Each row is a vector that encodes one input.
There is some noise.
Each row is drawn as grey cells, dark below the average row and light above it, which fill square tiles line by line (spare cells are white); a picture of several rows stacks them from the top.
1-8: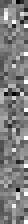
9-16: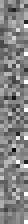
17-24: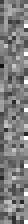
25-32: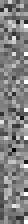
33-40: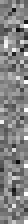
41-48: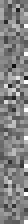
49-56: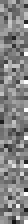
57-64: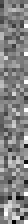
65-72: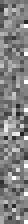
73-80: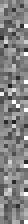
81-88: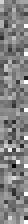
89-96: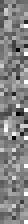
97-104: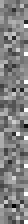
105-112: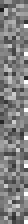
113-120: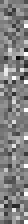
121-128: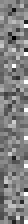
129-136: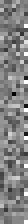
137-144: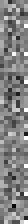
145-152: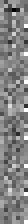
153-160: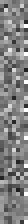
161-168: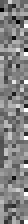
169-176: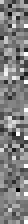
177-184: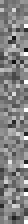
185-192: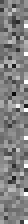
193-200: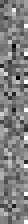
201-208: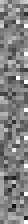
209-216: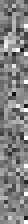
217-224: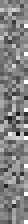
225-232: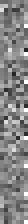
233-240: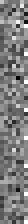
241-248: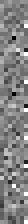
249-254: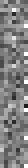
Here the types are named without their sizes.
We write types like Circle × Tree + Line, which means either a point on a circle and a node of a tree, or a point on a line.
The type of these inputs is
List(Line).
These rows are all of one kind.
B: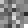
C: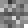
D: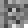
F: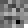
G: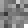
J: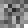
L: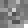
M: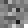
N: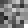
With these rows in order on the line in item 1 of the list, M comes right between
F and L.
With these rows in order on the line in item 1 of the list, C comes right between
G and J.
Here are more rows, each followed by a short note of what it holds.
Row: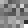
a list of one item
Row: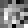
the empty list
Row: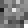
a list of three items
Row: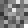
a list of two items
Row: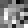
the empty list
